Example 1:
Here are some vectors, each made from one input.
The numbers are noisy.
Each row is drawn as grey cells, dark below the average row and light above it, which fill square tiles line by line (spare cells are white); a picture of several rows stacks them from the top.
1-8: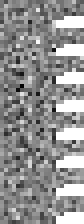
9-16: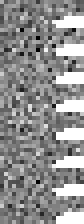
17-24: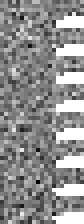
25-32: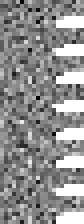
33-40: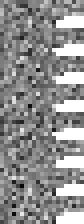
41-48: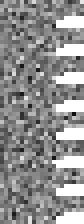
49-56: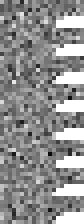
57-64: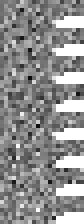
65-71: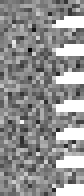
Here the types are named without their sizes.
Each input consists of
a point on a line, together with either a fixed value, or three true/false values.
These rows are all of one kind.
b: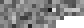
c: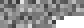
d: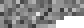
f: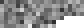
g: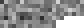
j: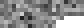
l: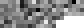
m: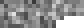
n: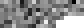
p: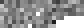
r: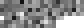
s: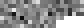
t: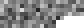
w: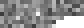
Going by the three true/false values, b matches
d, l and n.
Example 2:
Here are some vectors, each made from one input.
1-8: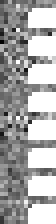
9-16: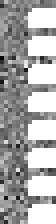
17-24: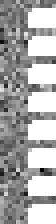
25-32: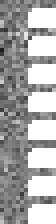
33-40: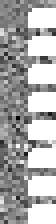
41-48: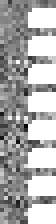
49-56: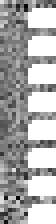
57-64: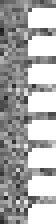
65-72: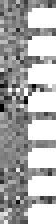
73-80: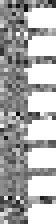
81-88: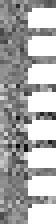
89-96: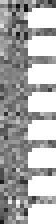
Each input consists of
either a point on a 6-point line, or a point on a 7-point line.
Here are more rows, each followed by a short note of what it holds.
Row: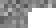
a point on a 7-point line
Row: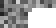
a point on a 6-point line
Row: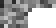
a point on a 7-point line
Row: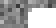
a point on a 6-point line
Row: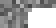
a point on a 6-point line
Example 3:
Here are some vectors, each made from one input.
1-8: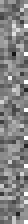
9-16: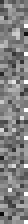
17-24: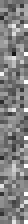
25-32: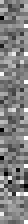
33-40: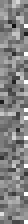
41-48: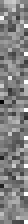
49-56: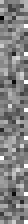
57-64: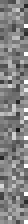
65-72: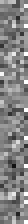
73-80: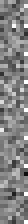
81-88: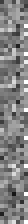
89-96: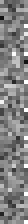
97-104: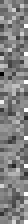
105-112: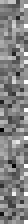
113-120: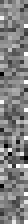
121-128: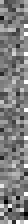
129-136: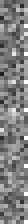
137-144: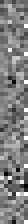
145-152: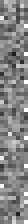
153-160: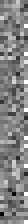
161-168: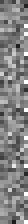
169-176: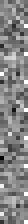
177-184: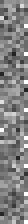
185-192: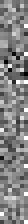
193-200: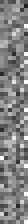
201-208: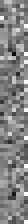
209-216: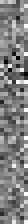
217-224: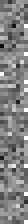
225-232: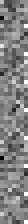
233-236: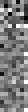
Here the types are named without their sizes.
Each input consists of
a list of points on a line.
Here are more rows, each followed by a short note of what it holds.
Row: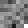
a list of two items
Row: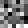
the empty list
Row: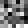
the empty list
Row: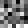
the empty list
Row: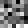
the empty list
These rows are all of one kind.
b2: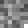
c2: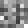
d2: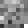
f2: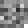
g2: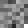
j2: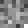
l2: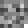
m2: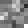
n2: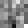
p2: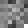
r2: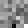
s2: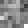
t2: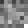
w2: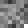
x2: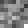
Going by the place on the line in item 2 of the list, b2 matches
c2, f2, g2 and x2.
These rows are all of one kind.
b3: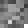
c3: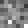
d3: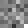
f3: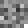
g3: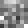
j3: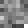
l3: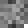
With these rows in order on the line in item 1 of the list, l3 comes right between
b3 and d3.
